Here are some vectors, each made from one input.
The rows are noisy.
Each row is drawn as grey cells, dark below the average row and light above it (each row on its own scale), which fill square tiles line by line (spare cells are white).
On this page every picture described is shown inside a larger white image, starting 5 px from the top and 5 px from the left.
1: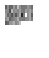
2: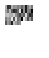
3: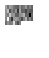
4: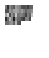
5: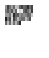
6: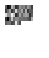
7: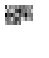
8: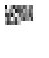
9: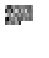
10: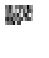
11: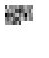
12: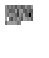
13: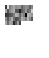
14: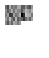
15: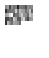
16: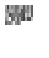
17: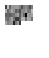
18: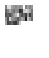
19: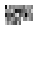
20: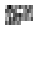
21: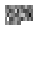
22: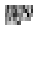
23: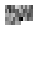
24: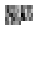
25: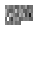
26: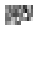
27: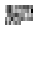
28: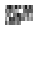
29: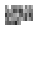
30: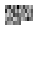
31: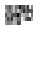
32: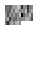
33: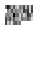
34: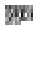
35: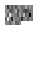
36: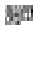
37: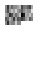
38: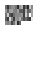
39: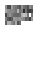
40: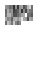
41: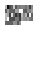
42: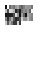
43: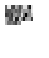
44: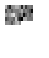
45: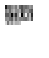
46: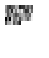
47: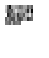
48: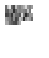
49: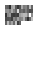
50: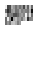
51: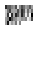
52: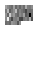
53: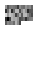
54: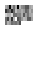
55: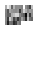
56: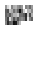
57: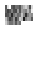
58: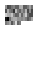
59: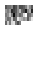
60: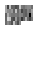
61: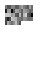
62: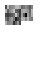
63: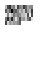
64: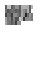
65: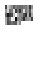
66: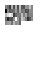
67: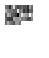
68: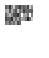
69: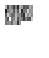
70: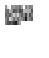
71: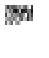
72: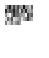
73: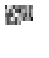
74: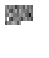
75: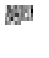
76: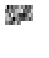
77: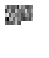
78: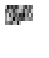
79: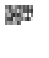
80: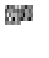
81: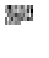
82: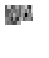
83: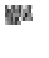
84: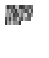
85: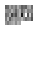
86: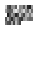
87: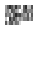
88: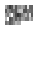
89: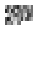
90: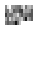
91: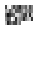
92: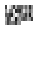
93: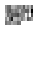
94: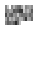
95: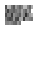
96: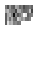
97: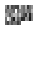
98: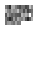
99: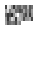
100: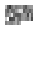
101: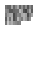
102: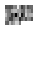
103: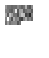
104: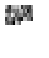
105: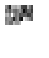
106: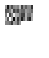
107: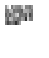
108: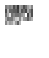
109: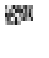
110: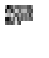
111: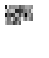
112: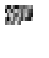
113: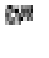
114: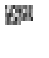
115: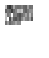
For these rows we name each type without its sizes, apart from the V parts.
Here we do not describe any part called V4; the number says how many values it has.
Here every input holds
either a label and a true/false value, or a value of V4.
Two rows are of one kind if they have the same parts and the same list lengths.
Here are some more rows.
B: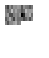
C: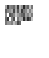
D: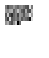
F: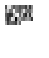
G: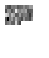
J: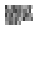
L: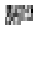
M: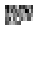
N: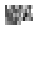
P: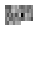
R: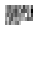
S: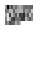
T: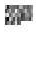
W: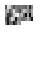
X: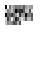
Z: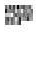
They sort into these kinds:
B, C, D, G, L, M, P, R, S, T, Z
F, J, N, W, X

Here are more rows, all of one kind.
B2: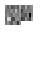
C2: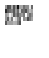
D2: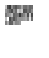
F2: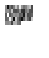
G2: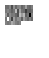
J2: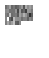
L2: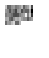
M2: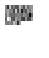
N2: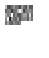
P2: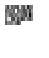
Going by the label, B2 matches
G2, J2, M2 and P2.
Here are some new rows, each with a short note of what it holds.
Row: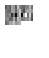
a label and a true/false value
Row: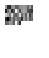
a label and a true/false value
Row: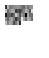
a value of V4
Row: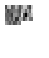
a value of V4
